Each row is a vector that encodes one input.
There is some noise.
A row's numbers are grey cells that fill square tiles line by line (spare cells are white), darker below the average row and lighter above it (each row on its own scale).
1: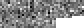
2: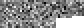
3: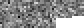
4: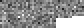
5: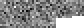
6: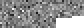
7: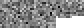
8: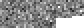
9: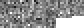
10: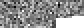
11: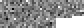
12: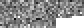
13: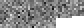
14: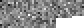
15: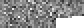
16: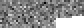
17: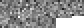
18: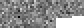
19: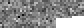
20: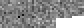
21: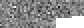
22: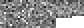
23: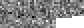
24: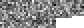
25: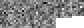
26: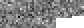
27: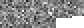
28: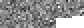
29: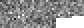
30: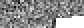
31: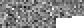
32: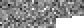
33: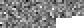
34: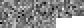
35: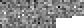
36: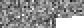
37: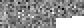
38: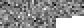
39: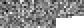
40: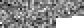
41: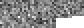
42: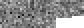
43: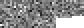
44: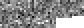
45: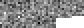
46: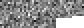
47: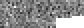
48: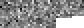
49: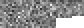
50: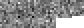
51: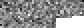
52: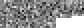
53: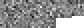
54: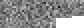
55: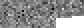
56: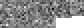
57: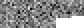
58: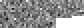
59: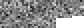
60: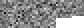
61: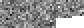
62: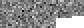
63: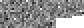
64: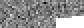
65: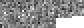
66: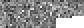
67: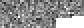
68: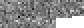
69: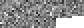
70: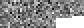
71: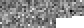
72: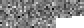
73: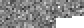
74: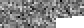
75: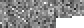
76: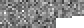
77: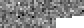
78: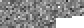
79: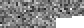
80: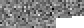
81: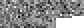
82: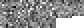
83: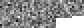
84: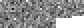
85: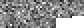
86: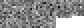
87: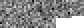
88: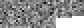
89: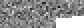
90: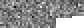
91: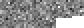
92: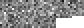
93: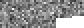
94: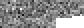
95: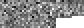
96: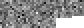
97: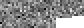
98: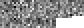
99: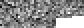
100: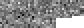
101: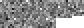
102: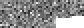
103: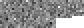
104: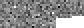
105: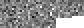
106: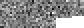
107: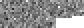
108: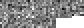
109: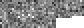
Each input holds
a true/false value, together with a list of up to two points on a 5-point line.
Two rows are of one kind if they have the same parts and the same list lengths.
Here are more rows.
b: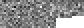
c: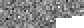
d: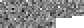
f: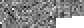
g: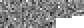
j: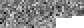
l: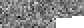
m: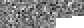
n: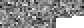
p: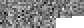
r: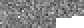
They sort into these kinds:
b, j, l, p
c, d, g
f, m, n, r

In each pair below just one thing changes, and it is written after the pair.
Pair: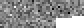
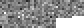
the true/false value
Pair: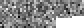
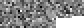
the place on the 5-point line in item 2 of the list
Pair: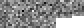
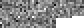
the true/false value
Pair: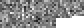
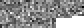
the place on the 5-point line in item 2 of the list
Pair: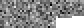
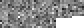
the true/false value
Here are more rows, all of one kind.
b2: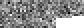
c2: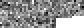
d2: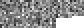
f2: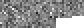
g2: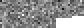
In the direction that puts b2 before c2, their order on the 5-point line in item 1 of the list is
f2, b2, g2, d2, c2.
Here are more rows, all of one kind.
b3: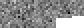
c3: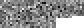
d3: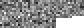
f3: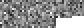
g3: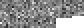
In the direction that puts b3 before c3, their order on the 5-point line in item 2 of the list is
g3, b3, c3, f3, d3.
